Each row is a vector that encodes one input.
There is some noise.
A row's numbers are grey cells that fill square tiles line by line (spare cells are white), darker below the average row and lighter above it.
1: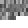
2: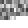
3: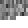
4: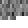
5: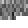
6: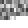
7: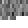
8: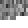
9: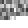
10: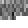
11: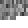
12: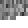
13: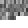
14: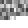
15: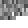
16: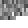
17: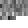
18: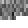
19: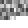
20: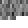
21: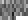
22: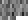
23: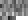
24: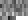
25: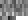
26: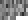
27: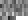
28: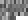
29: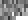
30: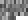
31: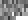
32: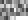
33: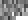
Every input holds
either a point on a 6-point circle, or a fixed value.
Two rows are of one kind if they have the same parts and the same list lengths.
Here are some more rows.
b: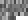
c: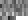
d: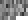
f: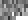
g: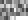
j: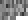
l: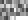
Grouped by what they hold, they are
b, c, d, f, j
g, l

